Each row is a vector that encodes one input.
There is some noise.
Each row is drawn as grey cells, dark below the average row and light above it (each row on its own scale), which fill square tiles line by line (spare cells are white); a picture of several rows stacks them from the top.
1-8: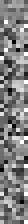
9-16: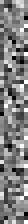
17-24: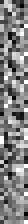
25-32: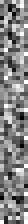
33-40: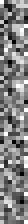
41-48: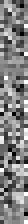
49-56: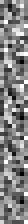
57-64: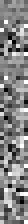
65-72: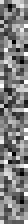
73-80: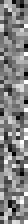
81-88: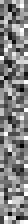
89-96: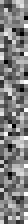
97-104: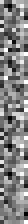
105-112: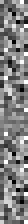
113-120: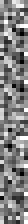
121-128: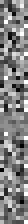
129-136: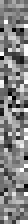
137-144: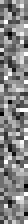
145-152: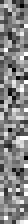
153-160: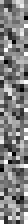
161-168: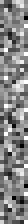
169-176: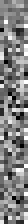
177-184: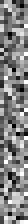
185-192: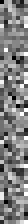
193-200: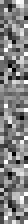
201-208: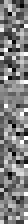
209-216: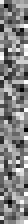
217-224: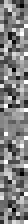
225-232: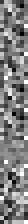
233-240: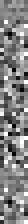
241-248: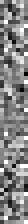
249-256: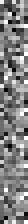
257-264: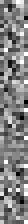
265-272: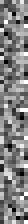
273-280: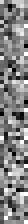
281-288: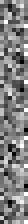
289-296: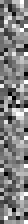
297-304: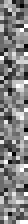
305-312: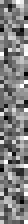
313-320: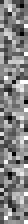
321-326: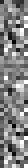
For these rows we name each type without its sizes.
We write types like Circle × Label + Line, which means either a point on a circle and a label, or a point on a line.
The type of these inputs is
Bool × Bool × Bool × Bool × Bool + Tree × Tree × (Tree + Unit).
